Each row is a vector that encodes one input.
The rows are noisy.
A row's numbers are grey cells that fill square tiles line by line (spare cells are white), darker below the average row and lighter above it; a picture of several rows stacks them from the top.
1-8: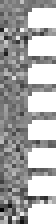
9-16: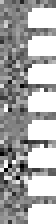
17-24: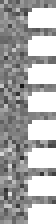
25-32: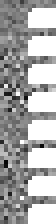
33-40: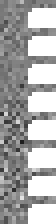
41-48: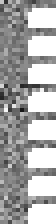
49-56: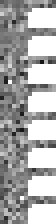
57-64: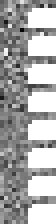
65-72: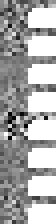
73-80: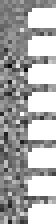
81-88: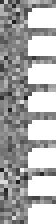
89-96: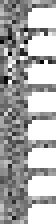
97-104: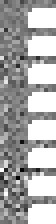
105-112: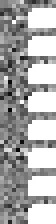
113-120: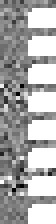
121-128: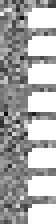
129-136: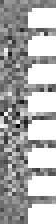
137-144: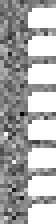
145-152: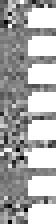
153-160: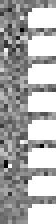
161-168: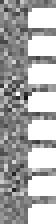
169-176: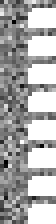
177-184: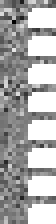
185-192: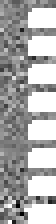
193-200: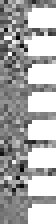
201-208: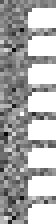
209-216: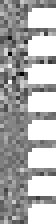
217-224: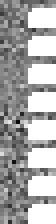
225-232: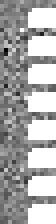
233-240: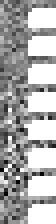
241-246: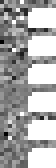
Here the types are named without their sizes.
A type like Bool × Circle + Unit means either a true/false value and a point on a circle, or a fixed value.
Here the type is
(Bool × Bool × Bool × Bool + Unit) × List(Line).
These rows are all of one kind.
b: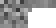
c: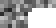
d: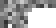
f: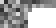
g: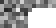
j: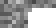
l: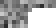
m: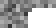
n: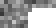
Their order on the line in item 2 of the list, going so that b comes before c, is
b, j, n, l, m, d, f, g, c.
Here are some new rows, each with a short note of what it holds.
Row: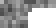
four true/false values, together with a list of two items
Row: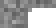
the empty list
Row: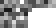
four true/false values, together with a list of two items
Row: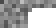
four true/false values, together with a list of two items
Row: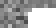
a list of two items
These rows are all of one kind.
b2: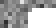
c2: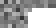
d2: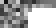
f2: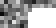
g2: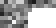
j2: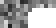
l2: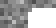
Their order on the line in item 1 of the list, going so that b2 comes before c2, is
g2, j2, b2, d2, l2, f2, c2.
